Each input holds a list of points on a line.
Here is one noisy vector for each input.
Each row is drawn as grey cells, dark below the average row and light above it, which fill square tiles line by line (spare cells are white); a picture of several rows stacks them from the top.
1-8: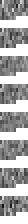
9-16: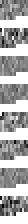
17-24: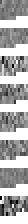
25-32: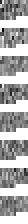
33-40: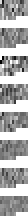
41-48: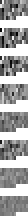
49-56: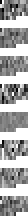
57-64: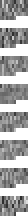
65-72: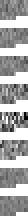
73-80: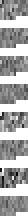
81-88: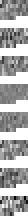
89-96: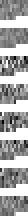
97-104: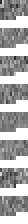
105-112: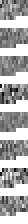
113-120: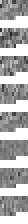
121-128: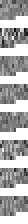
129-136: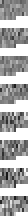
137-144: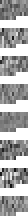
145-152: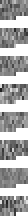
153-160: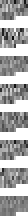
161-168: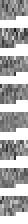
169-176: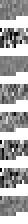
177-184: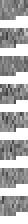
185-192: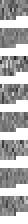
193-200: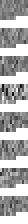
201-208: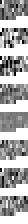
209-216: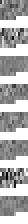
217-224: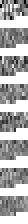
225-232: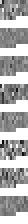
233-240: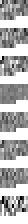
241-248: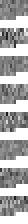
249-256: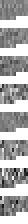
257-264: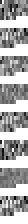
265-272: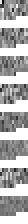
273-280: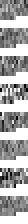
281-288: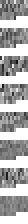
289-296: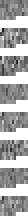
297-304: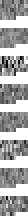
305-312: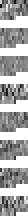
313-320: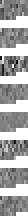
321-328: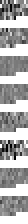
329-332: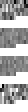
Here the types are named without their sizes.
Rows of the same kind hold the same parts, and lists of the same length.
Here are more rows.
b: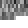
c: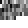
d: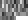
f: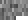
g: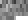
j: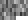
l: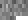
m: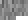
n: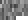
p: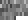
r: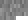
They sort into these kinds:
b, c, p, r
d, f, m, n
g, l
j

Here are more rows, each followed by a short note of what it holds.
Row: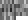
a list of one item
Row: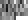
a list of two items
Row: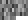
the empty list
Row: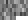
the empty list
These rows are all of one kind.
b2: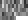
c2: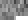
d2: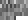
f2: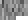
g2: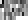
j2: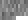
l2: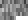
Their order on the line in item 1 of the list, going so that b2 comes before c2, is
b2, d2, l2, c2, f2, j2, g2.
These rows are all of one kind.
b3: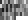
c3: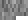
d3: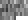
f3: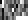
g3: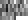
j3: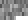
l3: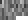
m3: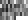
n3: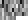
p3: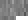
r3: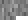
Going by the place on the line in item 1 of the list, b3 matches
d3, f3 and g3.
